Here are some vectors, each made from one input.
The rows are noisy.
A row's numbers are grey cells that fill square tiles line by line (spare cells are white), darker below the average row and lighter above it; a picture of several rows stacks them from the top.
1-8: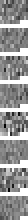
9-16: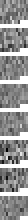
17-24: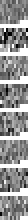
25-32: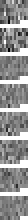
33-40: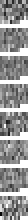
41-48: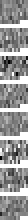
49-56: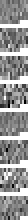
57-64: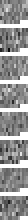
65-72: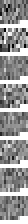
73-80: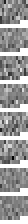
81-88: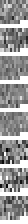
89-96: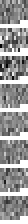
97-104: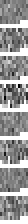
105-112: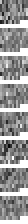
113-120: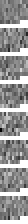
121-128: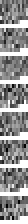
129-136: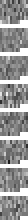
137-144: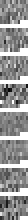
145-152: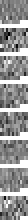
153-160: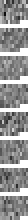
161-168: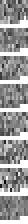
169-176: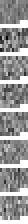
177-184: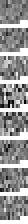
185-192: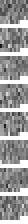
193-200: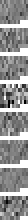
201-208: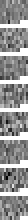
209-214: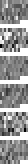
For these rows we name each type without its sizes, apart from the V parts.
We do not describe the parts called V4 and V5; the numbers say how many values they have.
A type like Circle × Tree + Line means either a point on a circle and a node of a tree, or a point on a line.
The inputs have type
Line × Line × Tree × V4 × V5.
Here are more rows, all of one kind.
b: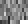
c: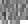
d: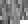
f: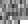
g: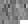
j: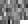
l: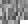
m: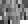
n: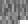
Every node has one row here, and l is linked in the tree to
m and n.
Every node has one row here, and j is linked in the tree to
b.
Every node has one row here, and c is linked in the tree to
d.
